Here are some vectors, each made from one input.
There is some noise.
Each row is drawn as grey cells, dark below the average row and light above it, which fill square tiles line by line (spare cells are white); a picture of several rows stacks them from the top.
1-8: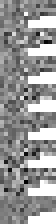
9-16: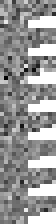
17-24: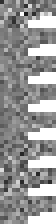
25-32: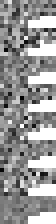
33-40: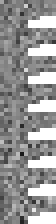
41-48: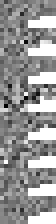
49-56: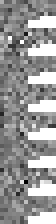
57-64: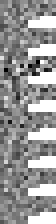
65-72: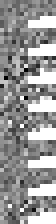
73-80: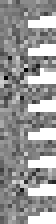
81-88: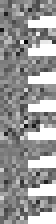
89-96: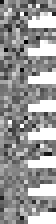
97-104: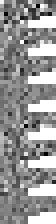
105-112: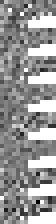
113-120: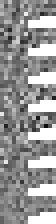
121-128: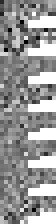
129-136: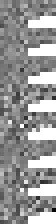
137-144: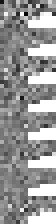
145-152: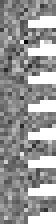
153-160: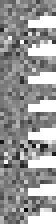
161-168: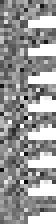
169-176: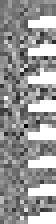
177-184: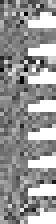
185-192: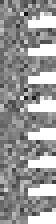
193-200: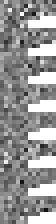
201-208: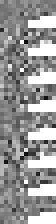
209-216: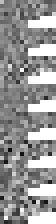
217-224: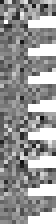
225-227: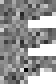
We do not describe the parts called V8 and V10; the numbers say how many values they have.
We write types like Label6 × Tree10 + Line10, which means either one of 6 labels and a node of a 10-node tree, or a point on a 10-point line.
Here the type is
Line5 × (Unit + V8 × V10) + Line7.
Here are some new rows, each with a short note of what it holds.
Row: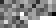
a point on a 5-point line
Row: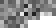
a point on a 7-point line
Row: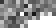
a point on a 7-point line
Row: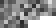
a point on a 5-point line
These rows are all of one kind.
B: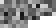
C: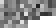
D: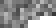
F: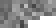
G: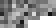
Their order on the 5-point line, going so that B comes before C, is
G, F, B, C, D.
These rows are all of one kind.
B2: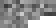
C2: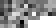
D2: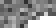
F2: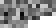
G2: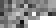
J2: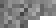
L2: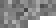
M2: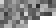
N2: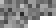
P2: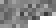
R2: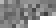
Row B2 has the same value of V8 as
D2, L2, P2 and R2.
